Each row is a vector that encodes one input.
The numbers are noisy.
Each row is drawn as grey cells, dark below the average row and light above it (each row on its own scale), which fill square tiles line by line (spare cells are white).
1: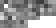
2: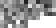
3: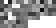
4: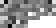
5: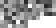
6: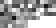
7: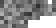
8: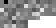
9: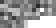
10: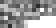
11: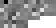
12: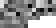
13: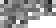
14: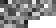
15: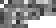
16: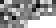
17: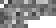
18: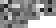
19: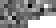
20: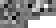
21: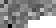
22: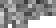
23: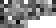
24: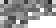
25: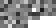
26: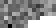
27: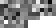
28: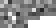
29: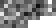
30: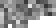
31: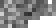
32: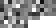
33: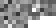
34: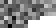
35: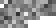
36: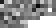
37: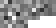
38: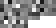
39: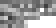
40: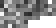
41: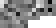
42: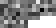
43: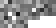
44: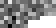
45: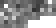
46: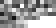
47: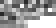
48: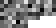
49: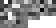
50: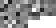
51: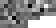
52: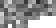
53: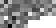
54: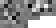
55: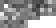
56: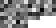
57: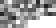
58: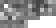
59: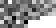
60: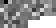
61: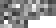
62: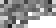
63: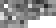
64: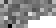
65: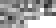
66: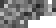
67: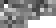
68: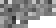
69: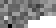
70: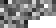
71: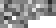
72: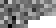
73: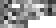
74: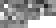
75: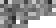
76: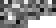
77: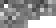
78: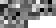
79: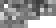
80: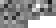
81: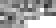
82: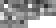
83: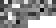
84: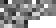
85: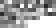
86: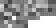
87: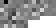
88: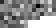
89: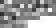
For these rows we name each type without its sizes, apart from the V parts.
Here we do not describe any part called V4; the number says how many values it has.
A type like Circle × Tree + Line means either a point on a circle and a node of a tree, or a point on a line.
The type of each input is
(Bool × Line + V4) × V4.
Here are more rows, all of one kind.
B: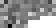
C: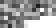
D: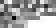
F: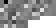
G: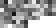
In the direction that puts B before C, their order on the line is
B, C, F, G, D.
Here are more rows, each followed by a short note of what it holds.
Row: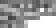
a point on a line, a true/false value and a value of V4
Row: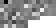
a point on a line, a true/false value and a value of V4
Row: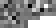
two values of V4
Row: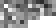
a point on a line, a true/false value and a value of V4
